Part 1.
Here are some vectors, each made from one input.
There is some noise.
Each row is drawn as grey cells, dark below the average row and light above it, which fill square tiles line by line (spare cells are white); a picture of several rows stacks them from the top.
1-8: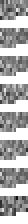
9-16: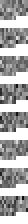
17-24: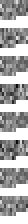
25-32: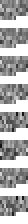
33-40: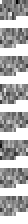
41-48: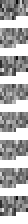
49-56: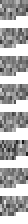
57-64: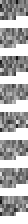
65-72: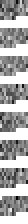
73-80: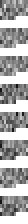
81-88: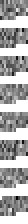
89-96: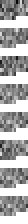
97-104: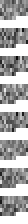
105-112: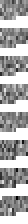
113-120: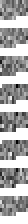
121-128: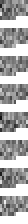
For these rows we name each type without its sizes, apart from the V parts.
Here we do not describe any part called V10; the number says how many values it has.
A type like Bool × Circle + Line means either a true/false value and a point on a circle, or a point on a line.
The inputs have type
Bool × Label + V10.
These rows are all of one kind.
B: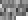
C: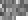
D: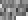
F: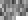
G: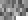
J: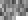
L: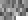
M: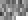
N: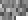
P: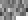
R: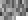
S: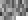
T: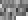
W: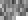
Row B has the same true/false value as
C, D, N and T.
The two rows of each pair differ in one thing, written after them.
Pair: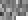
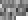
the label
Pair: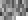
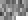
the label
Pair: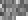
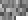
the label
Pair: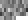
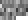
the true/false value
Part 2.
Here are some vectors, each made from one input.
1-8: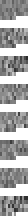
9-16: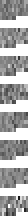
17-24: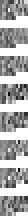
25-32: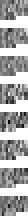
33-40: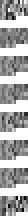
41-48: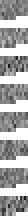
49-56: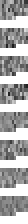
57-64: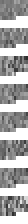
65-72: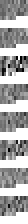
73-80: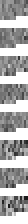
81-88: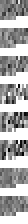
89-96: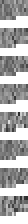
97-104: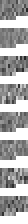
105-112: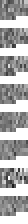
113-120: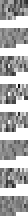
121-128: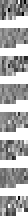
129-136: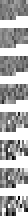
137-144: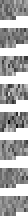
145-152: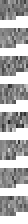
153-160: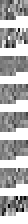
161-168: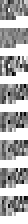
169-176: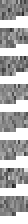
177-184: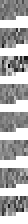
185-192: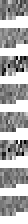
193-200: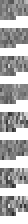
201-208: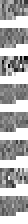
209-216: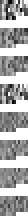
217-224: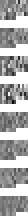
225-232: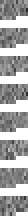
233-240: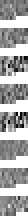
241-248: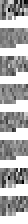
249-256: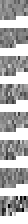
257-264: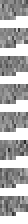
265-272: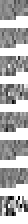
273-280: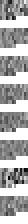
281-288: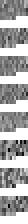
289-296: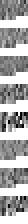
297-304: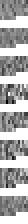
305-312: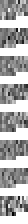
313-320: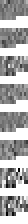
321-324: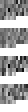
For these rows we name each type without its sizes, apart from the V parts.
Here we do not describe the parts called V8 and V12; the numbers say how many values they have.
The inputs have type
Bool × V8 + Line × V12.
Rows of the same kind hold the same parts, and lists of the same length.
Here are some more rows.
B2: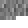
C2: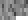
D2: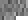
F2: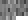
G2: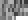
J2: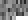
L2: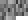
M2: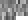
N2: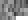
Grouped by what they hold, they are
B2, D2, F2, J2, L2
C2, G2, M2, N2

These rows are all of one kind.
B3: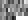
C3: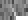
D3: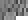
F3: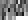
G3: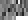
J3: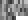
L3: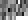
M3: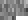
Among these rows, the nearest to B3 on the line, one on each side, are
F3 and M3.
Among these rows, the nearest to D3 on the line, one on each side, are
F3 and G3.
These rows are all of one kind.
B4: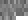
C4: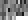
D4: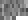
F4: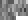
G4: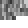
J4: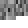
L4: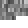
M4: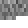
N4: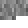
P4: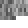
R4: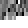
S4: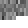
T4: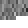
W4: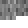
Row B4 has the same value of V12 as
G4, L4 and R4.
